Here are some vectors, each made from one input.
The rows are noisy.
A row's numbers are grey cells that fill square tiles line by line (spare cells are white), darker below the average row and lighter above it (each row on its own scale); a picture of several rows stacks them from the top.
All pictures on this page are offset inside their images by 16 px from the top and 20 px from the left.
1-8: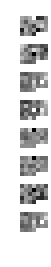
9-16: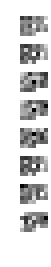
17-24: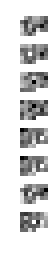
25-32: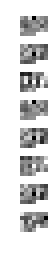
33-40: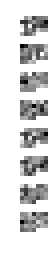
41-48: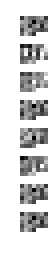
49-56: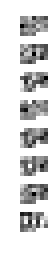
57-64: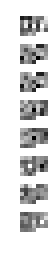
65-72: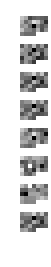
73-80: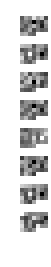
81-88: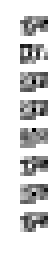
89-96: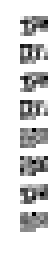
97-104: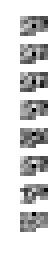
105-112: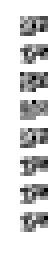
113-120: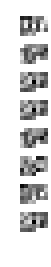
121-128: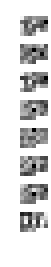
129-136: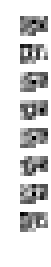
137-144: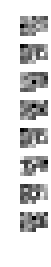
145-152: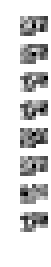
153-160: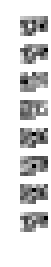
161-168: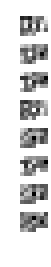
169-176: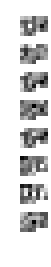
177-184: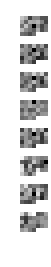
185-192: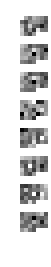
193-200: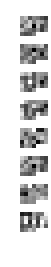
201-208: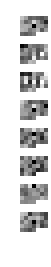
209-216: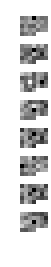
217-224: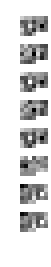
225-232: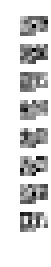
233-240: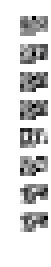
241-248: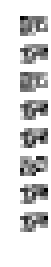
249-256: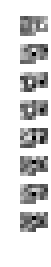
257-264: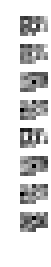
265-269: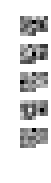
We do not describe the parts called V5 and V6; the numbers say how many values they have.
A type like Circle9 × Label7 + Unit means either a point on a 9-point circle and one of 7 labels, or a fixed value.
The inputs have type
Bool × (Line8 + V6) + V5.
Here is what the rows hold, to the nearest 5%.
About 80% of them hold a true/false value, together with either a point on an 8-point line, or a value of V6. The rest hold a value of V5.
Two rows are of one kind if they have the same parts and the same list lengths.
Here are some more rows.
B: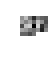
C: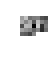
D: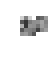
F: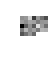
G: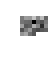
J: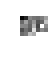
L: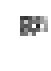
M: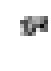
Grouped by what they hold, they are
B, C, M
D, F, G
J, L

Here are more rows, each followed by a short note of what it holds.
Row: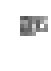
a value of V5
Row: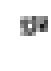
a point on an 8-point line and a true/false value
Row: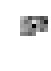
a point on an 8-point line and a true/false value
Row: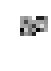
a true/false value and a value of V6
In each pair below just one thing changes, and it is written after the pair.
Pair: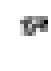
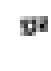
the place on the 8-point line
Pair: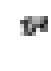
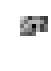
the true/false value
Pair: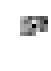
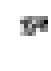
the true/false value
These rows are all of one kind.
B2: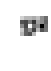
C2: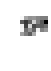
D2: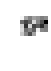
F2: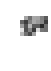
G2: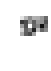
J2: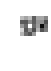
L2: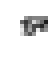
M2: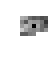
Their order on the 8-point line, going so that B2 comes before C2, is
J2, B2, G2, F2, L2, D2, C2, M2.
